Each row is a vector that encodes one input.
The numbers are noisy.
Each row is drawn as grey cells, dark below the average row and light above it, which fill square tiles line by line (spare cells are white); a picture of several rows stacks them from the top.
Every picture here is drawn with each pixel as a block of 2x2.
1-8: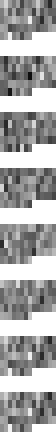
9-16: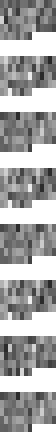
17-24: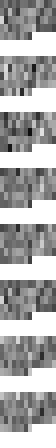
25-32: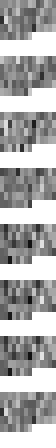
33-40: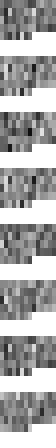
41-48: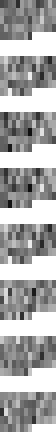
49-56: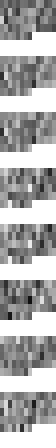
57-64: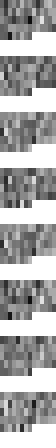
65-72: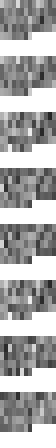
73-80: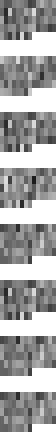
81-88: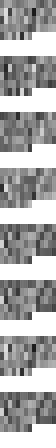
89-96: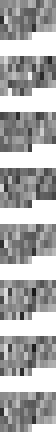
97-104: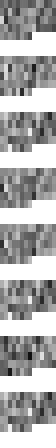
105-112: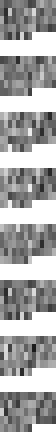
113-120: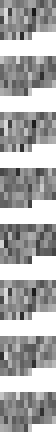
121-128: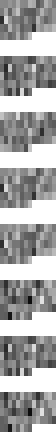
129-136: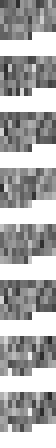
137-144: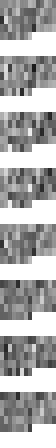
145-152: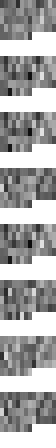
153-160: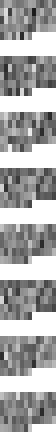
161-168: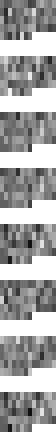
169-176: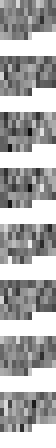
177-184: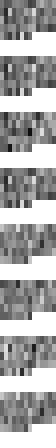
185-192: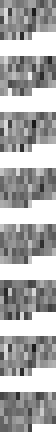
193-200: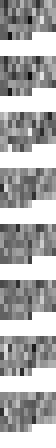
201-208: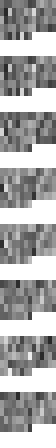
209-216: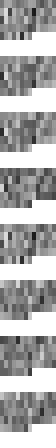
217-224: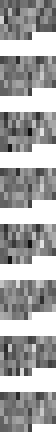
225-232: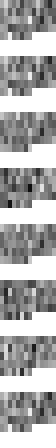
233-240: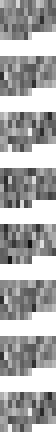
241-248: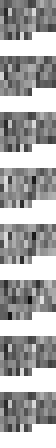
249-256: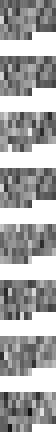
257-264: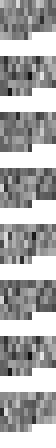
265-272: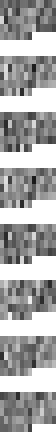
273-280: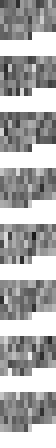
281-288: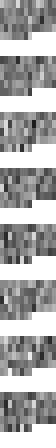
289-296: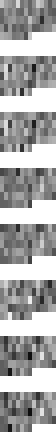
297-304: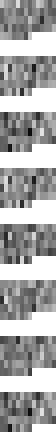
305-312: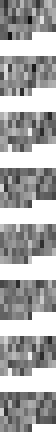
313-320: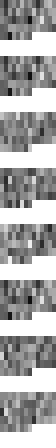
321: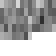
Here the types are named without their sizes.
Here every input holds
three true/false values.
